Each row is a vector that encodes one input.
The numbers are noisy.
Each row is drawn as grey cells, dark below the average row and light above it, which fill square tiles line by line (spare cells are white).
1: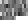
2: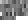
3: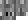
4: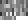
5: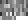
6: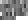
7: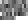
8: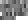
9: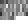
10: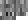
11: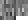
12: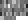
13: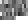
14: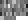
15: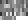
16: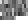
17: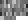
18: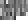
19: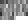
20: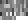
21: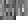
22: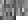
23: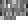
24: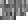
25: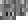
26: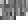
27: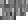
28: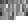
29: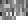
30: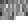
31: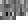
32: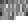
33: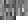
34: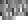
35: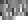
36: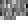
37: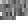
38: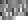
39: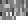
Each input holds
either a point on a 4-point line, or a point on a 5-point line.
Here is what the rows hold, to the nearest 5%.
About 50% of them hold a point on a 4-point line. The rest hold a point on a 5-point line.
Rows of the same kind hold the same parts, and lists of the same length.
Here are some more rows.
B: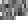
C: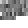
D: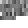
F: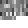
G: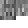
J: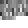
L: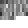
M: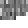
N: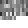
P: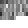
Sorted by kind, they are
B, C, D, G, M
F, J, L, N, P

